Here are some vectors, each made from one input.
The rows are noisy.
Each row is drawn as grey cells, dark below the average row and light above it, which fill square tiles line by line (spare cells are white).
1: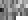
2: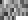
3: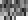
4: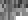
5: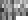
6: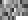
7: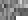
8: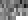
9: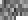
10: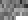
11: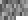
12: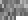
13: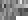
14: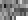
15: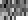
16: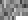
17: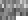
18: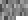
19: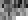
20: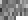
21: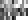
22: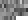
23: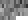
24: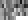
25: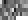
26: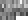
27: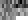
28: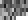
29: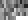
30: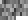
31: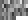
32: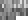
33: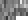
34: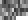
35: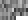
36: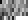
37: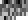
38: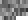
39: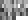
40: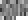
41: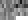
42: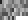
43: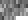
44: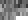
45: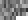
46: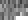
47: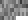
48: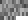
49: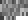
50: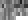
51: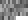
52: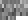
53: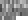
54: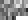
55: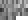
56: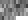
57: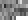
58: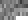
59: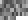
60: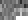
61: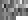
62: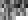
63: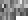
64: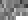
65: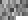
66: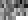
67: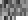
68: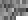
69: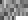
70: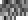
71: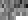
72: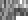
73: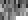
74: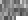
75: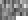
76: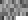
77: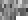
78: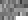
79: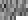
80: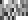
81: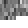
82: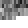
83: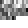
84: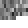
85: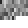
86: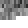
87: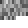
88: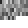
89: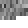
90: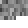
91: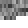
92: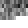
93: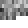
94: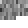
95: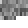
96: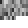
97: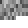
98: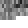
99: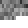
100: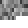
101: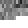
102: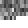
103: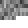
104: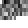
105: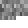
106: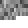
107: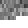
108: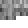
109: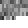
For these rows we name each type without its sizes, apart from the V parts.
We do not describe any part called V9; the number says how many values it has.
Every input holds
either a point on each of two circles, or a value of V9.
